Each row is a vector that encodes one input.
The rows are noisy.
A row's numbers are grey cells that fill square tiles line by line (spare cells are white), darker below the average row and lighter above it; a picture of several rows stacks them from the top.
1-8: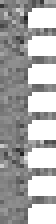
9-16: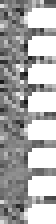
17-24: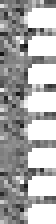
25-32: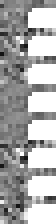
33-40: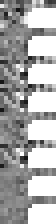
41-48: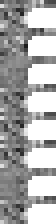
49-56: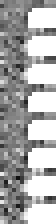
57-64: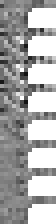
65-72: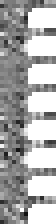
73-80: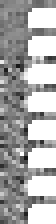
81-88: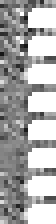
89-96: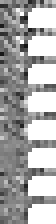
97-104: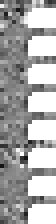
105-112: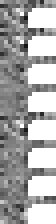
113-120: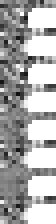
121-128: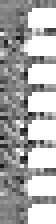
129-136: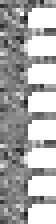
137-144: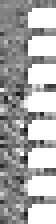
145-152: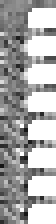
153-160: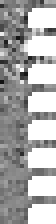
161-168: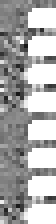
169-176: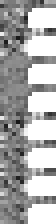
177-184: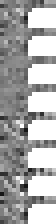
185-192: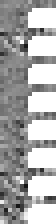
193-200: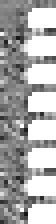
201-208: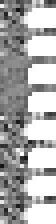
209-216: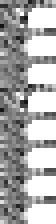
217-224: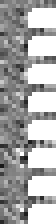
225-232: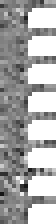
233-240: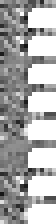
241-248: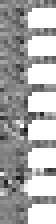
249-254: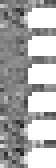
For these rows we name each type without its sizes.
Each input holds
a point on a line.
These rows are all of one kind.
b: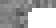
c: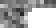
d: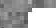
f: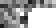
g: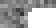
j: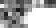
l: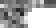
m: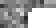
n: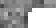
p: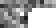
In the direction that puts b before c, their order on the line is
f, p, m, n, d, b, g, c, l, j.
